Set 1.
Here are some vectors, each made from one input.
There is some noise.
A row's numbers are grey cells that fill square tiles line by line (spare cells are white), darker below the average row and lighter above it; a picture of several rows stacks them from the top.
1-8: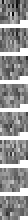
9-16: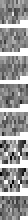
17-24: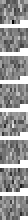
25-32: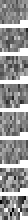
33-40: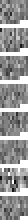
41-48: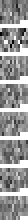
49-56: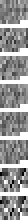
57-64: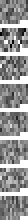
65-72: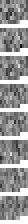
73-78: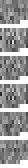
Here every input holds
a list of up to two points on a 9-point line.
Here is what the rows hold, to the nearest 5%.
All of them are lists of up to two points on a 9-point line: about 10% are empty, 40% hold one and 50% two.
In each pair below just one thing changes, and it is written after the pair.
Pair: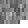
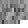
the place on the 9-point line in item 2 of the list
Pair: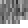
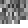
the place on the 9-point line in item 2 of the list
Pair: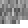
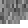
the place on the 9-point line in item 1 of the list
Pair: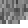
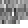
the place on the 9-point line in item 2 of the list
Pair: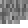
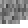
the place on the 9-point line in item 2 of the list
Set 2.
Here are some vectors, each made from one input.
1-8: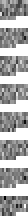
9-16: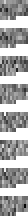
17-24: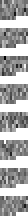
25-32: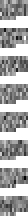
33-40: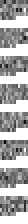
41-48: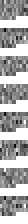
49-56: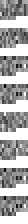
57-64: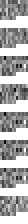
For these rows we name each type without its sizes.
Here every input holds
a point on a line, together with either a fixed value, or a node of a tree.
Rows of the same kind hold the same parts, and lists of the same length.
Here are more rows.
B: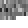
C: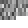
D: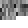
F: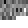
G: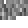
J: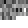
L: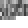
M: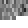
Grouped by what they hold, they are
B, C, D, G, L, M
F, J

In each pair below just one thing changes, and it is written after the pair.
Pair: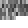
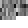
the place on the line
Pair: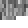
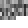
the node of the tree
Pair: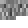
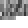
the node of the tree
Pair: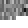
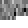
the node of the tree
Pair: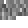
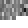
the node of the tree
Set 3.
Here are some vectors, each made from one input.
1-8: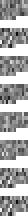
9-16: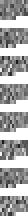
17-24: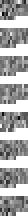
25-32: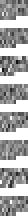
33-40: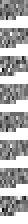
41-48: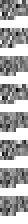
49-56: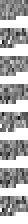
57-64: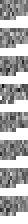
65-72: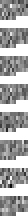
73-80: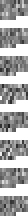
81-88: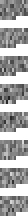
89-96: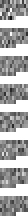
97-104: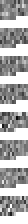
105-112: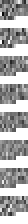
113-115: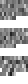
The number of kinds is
2.
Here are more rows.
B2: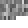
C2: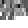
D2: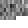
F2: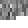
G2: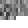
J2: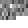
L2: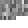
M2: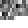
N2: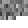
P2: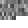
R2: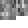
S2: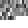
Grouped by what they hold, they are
B2, D2, F2, G2, J2, L2, N2, P2, R2
C2, M2, S2

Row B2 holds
four true/false values.
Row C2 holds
a point on an 8-point line.
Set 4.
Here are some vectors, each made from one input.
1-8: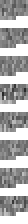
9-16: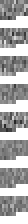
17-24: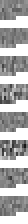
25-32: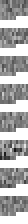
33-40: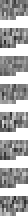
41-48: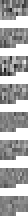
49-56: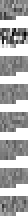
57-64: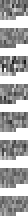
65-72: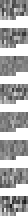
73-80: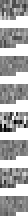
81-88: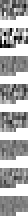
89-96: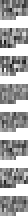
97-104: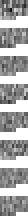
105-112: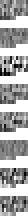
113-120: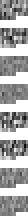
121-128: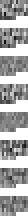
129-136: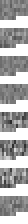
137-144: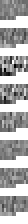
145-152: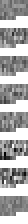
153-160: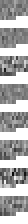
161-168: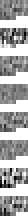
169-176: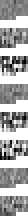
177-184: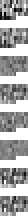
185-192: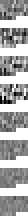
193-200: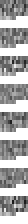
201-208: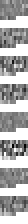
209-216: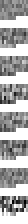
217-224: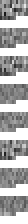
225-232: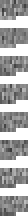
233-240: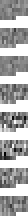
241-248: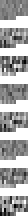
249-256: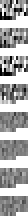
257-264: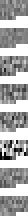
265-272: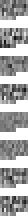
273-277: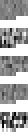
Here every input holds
a point on a 14-point line and a node of a 15-node tree.
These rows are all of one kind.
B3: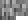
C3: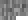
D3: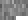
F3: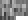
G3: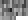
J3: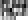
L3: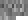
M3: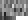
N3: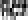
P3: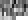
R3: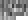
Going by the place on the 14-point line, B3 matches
D3 and F3.
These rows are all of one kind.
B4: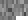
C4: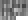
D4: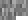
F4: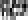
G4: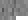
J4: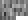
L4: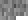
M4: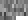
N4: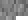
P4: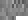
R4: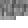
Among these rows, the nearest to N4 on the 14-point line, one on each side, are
J4 and P4.
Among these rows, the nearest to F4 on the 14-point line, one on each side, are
C4 and L4.
